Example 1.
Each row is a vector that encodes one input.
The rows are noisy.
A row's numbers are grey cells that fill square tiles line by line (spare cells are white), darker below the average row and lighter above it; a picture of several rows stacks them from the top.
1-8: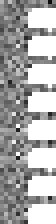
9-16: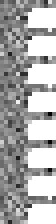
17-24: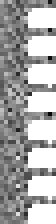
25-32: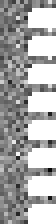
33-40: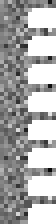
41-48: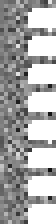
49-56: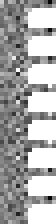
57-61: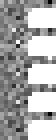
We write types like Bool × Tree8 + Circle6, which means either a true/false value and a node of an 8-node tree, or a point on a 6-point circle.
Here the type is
Bool × (Circle5 + Unit).
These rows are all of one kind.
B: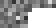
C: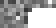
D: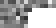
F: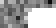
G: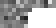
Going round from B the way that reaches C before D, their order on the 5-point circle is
B, C, D, G, F.
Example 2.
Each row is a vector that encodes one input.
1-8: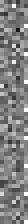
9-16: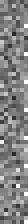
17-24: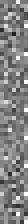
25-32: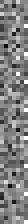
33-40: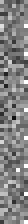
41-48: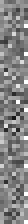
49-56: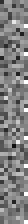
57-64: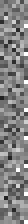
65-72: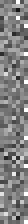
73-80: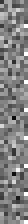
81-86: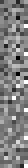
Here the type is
Bool × Line10.
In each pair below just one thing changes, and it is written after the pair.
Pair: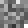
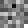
the true/false value
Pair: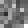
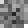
the place on the 10-point line
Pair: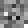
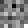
the place on the 10-point line
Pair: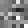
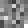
the place on the 10-point line
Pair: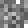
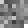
the place on the 10-point line
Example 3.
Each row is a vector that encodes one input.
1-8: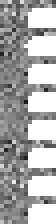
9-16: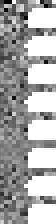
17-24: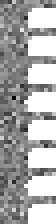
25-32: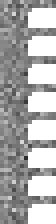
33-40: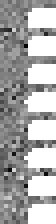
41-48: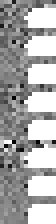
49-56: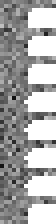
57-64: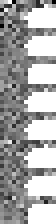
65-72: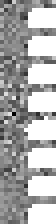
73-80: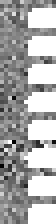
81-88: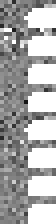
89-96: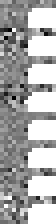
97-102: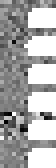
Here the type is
Bool × Tree8.
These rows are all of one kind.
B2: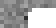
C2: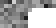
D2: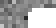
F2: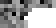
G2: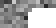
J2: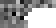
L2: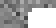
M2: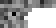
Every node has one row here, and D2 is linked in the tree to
B2 and C2.
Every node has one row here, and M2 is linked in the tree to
G2.
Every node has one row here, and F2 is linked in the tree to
C2 and J2.
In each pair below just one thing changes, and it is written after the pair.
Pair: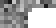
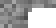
the node of the tree
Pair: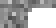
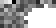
the true/false value
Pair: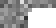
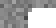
the node of the tree
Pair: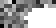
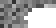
the node of the tree
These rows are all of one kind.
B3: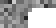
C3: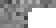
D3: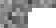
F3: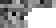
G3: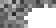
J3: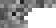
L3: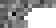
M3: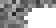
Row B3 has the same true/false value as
C3 and D3.
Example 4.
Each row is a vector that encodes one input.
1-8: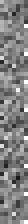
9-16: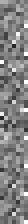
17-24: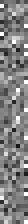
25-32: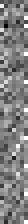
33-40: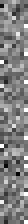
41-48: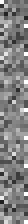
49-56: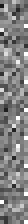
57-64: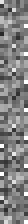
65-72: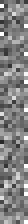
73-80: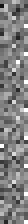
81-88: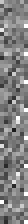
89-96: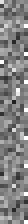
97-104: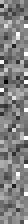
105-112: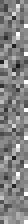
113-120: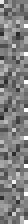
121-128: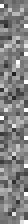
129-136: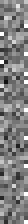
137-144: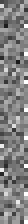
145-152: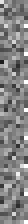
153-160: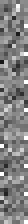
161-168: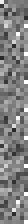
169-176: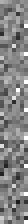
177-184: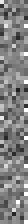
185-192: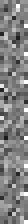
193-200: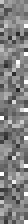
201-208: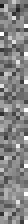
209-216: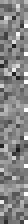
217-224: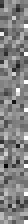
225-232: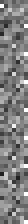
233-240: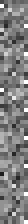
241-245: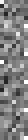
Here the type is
Bool × Circle18.
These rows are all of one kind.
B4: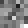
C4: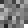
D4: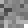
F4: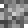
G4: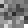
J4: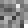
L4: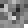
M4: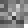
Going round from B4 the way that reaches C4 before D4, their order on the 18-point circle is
B4, C4, F4, M4, J4, D4, G4, L4.
